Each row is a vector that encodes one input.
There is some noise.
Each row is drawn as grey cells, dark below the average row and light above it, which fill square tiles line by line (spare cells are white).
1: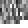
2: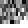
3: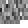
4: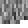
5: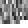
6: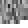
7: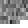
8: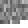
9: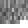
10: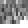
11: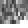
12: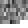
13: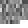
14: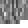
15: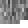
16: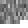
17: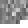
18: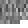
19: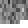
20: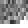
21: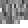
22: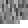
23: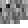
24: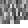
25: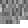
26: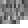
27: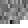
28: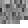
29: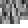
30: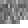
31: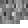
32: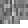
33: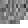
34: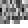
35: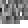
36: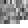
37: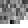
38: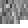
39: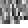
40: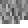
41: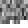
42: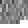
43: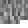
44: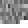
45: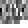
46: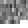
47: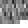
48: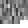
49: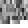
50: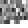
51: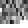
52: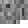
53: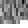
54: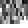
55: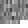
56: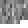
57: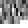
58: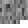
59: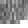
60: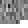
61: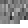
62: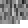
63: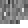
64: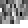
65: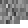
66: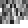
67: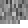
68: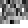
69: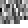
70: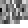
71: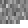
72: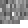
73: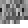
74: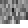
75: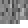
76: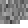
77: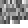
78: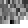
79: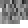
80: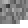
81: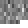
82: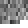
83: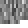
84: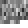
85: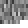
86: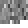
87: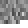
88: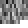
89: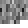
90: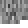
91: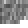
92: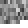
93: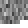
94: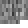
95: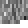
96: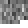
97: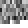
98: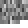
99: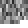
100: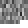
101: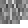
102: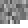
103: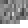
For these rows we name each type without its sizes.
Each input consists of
a point on a circle, a point on a line and a node of a tree.
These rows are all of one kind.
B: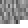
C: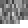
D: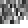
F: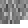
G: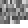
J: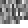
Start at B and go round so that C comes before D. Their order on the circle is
B, C, G, D, F, J.
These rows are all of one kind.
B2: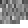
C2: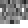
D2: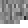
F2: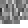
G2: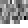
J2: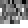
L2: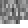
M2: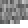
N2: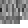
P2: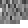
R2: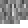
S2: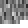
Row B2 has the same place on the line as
F2, L2, N2 and S2.
